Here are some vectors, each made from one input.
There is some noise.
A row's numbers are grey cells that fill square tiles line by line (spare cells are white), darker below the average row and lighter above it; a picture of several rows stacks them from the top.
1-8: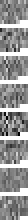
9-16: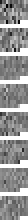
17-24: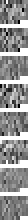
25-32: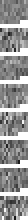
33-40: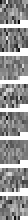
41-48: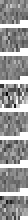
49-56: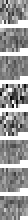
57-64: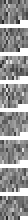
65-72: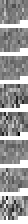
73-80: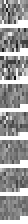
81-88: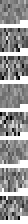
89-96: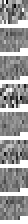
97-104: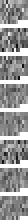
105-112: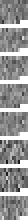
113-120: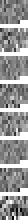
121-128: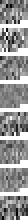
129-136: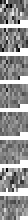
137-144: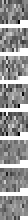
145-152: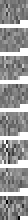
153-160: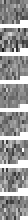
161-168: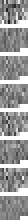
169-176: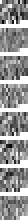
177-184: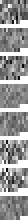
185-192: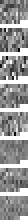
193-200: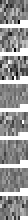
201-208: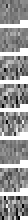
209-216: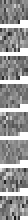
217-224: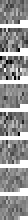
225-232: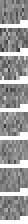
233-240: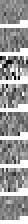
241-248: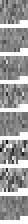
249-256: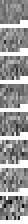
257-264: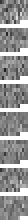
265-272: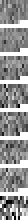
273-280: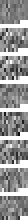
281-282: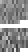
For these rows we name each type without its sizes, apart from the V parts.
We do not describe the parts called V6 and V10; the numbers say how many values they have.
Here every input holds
a node of a tree and a value of V10, together with either a point on a line, or a value of V6.
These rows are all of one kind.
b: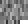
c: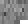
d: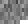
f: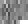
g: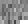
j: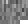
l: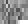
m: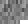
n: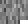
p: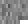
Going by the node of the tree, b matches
c and f.
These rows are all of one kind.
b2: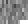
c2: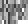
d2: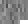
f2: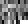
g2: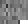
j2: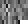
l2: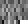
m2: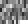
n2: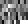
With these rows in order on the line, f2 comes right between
m2 and n2.
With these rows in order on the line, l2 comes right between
b2 and c2.
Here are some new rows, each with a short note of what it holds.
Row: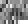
a node of a tree, a value of V6 and a value of V10
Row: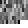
a node of a tree, a value of V6 and a value of V10
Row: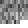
a point on a line, a node of a tree and a value of V10
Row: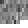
a point on a line, a node of a tree and a value of V10
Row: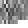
a node of a tree, a value of V6 and a value of V10
